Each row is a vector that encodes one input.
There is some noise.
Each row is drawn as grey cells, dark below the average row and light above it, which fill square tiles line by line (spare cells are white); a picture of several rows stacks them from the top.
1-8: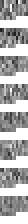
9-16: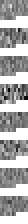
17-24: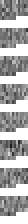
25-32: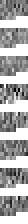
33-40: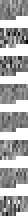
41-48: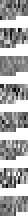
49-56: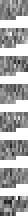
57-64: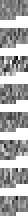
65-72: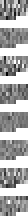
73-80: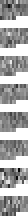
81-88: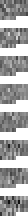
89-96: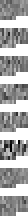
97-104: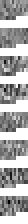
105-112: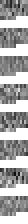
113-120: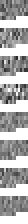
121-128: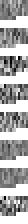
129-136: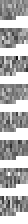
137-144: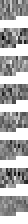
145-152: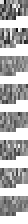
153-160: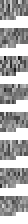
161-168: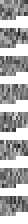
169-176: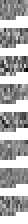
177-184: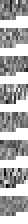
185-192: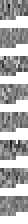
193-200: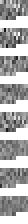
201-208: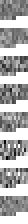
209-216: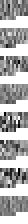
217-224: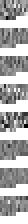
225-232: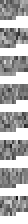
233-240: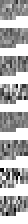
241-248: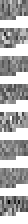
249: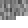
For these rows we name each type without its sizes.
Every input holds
a point on a line, together with either a point on a circle, or a fixed value.
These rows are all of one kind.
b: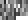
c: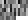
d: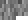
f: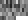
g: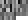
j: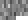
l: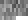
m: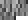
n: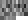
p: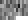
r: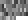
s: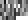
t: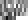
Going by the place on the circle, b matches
d and s.
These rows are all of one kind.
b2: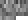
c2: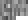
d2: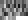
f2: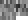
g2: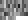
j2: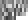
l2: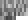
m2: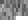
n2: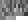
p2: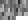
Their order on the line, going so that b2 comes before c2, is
d2, p2, b2, m2, n2, g2, l2, c2, j2, f2.
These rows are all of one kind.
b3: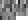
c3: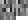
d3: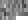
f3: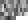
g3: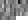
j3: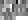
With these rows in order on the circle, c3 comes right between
b3 and d3.
